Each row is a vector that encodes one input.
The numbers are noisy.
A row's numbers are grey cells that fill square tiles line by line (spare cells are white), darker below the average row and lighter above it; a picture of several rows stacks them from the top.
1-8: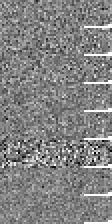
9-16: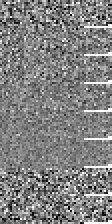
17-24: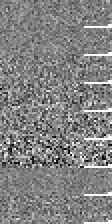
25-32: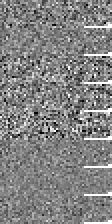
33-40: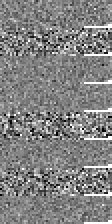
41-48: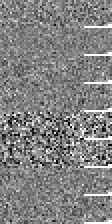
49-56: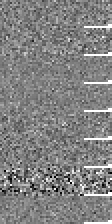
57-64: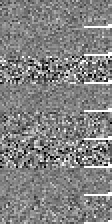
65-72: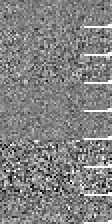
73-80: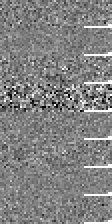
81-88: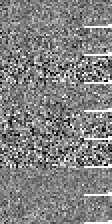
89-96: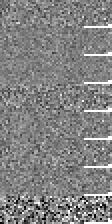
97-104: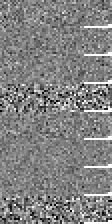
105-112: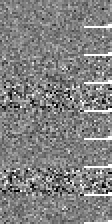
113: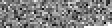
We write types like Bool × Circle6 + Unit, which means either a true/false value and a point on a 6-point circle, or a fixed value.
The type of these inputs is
Line4 + List3(Line5).
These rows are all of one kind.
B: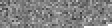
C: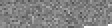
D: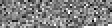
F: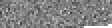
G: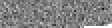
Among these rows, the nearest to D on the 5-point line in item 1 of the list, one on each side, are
C and F.
